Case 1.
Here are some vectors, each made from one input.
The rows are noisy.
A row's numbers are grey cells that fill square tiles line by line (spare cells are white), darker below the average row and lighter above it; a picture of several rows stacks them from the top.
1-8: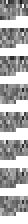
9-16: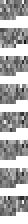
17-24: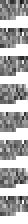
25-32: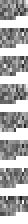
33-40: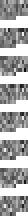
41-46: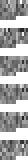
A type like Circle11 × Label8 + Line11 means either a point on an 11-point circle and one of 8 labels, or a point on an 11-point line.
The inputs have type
Circle5 + Tree7.
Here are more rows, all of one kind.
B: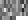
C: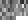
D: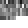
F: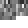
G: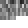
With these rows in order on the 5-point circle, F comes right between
B and D.
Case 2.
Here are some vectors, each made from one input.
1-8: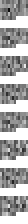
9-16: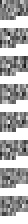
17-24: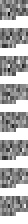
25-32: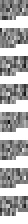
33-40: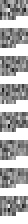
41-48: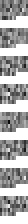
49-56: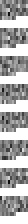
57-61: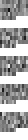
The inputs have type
Line6 + Tree9.
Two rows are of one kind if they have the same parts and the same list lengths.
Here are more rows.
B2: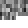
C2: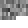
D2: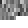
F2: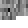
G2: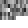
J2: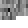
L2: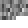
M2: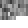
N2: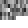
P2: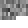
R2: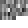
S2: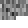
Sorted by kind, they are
B2, G2, N2, R2
C2, D2, F2, J2, L2, M2, P2, S2

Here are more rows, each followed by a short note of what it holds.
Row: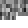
a point on a 6-point line
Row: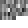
a point on a 6-point line
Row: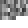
a point on a 6-point line
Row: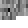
a node of a 9-node tree
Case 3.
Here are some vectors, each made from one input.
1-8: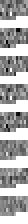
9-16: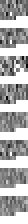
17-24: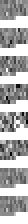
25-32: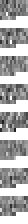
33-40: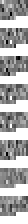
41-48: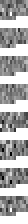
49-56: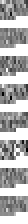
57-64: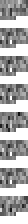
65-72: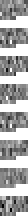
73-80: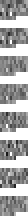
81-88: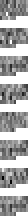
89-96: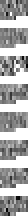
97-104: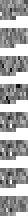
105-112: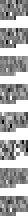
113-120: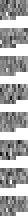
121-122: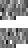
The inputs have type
List2(Circle5).
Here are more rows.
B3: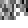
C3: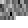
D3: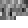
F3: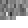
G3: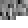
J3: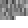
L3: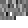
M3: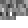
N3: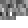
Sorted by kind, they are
B3
C3, D3, F3, J3
G3, L3, M3, N3

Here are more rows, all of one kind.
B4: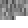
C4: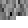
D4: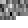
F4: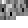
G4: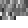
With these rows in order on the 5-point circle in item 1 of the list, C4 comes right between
B4 and D4.
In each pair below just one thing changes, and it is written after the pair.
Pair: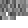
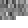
the place on the 5-point circle in item 2 of the list
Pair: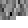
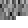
the place on the 5-point circle in item 2 of the list
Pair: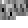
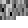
the place on the 5-point circle in item 2 of the list
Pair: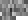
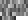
the place on the 5-point circle in item 2 of the list
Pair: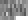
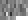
the place on the 5-point circle in item 2 of the list
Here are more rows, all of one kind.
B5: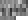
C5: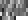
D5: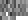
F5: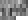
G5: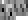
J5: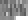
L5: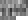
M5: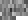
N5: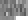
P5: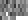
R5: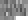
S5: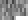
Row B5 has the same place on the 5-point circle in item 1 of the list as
C5, F5, L5 and M5.
